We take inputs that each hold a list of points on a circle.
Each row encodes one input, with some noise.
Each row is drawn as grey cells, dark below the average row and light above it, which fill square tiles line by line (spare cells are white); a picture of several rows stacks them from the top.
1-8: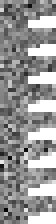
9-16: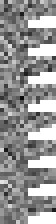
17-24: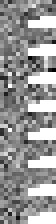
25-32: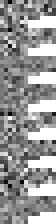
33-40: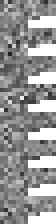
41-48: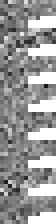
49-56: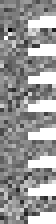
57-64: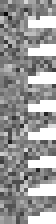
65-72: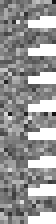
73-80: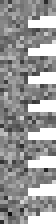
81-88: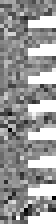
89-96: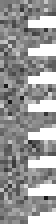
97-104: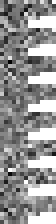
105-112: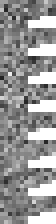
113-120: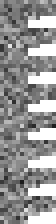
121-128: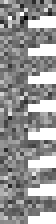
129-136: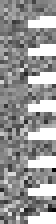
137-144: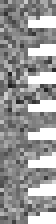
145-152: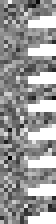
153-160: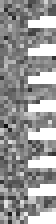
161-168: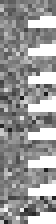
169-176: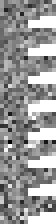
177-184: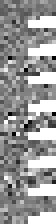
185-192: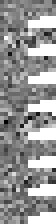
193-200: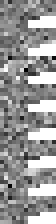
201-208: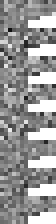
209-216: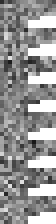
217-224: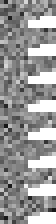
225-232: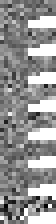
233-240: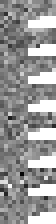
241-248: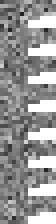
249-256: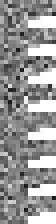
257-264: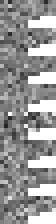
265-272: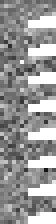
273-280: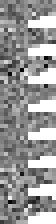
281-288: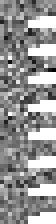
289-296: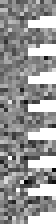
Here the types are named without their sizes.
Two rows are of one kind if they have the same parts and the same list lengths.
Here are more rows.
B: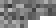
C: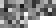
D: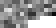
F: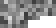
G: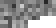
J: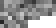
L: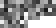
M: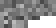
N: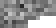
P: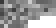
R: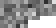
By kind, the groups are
B, D, G, M
C, L
F, P
J, N, R

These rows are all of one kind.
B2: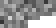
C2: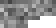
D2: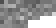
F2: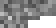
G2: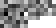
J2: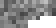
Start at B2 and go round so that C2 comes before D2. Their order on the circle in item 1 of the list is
B2, F2, C2, J2, G2, D2.
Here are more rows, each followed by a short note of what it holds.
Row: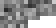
a list of two items
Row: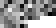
the empty list
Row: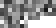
the empty list
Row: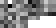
a list of one item
